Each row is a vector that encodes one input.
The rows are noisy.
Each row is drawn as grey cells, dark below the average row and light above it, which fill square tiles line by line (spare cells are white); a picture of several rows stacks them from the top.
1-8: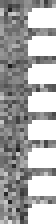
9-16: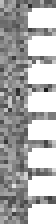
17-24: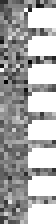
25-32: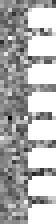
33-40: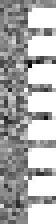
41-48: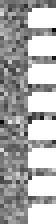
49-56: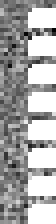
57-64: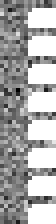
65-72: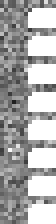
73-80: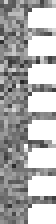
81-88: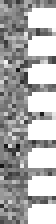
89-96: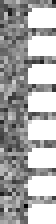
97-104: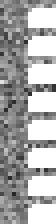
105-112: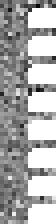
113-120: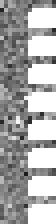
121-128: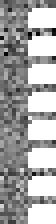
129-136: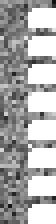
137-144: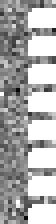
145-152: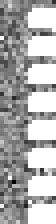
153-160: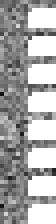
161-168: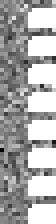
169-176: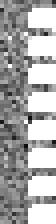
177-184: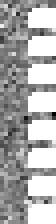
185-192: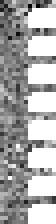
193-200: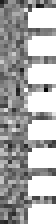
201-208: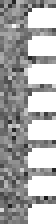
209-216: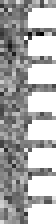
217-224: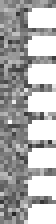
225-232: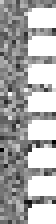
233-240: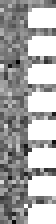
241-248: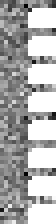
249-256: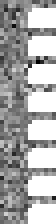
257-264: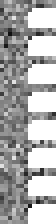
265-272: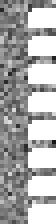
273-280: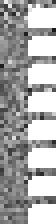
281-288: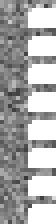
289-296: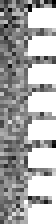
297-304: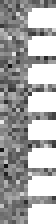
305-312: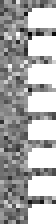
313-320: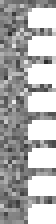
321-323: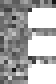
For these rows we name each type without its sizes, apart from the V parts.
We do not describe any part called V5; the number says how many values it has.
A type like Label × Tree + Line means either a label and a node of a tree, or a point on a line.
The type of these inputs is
Bool × (Circle + V5).
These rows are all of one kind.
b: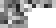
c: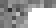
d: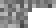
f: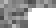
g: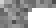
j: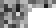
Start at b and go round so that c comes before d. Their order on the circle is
b, g, j, c, f, d.
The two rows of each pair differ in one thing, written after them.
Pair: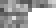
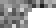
the value of V5
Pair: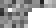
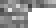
the value of V5
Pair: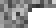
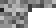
the value of V5
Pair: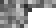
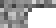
the value of V5
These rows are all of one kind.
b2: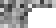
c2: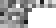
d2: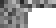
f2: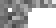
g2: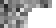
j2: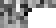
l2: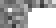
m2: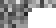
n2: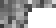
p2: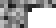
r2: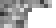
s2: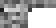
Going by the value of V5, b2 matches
c2 and j2.
